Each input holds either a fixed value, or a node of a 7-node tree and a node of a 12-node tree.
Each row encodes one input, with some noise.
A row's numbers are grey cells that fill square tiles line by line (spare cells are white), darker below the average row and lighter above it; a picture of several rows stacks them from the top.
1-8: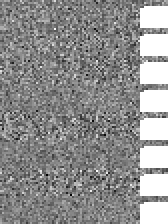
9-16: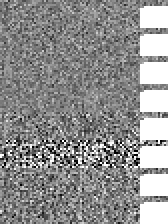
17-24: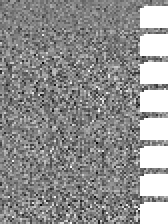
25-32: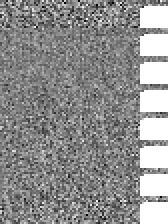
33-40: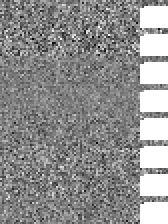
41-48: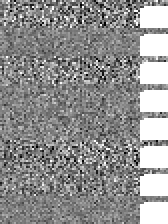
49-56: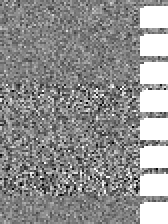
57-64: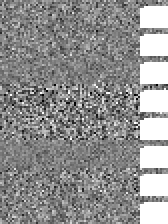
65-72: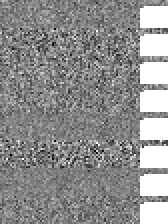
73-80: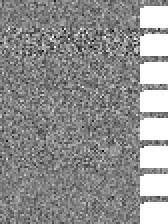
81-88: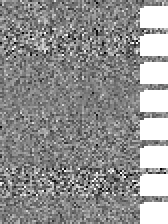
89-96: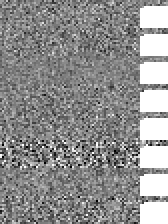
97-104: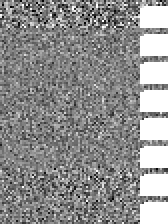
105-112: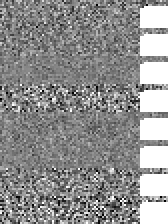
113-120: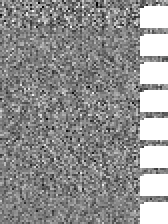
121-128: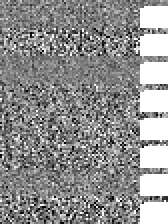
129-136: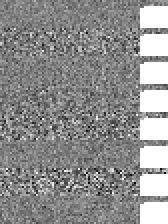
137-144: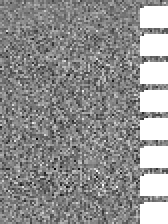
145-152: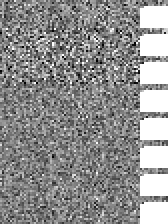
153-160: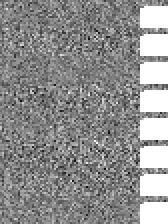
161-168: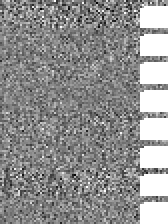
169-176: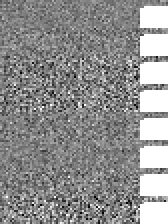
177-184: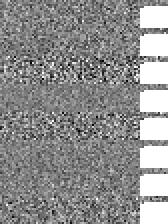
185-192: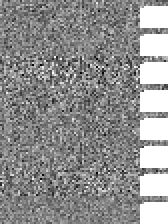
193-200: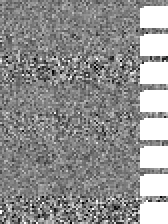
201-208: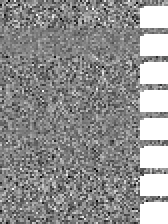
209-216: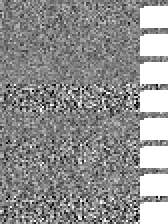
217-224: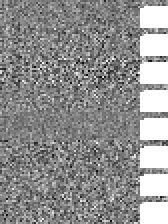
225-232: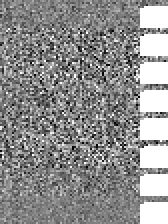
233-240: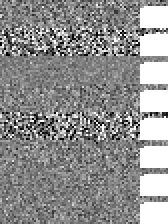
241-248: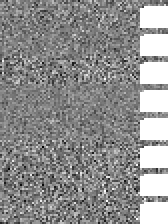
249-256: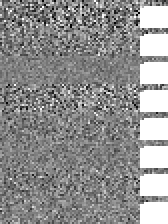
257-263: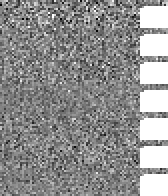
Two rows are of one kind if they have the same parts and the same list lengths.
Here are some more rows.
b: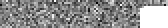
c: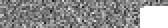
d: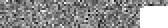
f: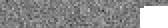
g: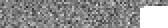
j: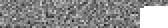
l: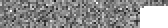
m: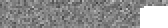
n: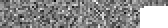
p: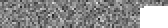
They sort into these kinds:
b, c, f, g, l, m, n, p
d, j

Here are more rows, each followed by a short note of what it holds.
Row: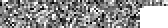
a node of a 7-node tree and a node of a 12-node tree
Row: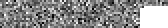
a node of a 7-node tree and a node of a 12-node tree
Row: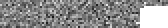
a fixed value
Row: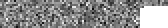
a node of a 7-node tree and a node of a 12-node tree
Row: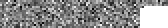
a node of a 7-node tree and a node of a 12-node tree
